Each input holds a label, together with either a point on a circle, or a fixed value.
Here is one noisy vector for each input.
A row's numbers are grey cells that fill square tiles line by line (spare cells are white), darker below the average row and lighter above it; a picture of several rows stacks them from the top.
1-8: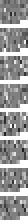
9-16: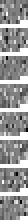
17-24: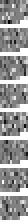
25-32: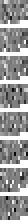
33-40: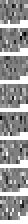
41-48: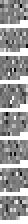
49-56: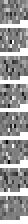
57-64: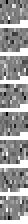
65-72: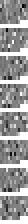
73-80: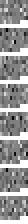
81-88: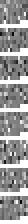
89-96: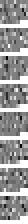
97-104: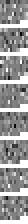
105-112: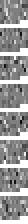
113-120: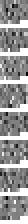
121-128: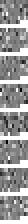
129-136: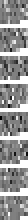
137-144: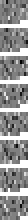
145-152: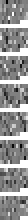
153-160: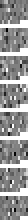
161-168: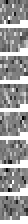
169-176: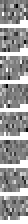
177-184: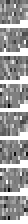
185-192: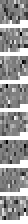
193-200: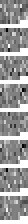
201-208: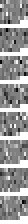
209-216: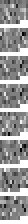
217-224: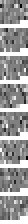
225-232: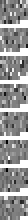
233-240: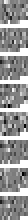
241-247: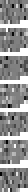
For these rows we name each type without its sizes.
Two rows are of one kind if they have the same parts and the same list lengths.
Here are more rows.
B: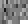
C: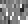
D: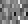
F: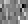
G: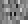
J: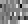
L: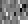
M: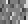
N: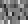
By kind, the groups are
B, G, J, M, N
C, D, F, L

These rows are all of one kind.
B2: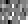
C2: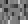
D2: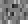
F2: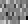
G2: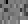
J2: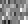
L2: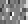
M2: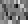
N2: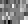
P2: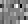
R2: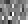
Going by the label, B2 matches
L2 and R2.
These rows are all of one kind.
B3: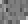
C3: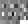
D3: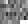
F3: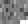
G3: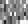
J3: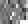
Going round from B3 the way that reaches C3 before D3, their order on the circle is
B3, F3, C3, G3, J3, D3.
